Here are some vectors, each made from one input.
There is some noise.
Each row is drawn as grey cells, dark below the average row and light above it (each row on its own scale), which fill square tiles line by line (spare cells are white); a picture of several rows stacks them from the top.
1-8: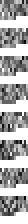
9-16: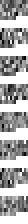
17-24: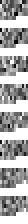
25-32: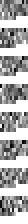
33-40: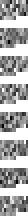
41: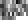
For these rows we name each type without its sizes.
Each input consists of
a label and a true/false value.
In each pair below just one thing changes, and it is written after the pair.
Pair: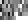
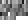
the true/false value
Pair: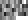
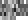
the label
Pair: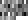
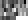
the true/false value
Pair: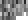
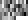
the label
